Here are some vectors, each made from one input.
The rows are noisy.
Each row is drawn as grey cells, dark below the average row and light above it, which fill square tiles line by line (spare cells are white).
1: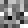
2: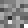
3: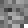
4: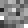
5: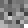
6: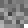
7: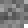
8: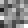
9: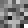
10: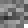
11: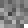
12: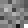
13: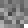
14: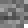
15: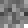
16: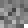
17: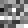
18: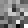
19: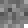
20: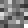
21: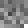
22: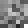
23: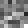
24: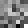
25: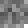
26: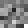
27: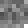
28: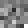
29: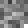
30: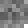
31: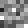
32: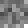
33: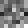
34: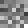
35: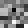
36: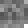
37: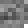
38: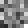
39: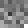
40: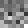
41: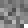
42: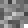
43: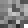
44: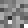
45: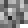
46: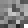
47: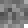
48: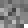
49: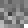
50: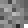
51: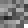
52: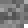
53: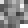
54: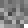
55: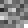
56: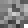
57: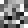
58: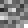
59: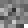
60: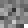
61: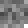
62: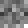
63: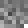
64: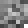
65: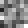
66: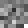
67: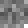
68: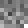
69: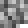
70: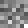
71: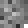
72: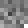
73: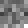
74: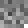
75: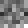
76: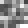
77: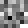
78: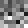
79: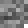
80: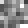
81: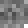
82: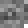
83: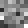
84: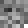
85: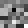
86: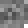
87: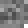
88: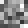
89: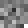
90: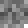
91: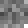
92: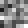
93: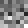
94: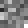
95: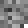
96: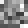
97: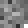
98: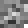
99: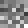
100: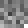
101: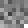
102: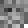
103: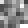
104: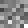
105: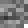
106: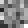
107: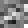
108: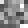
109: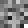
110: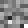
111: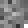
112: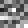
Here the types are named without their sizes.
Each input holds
a point on a line.
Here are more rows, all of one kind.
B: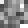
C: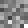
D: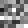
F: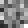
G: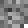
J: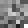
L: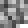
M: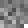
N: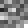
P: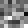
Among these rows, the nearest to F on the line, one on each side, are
B and D.
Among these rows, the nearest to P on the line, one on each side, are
J and M.
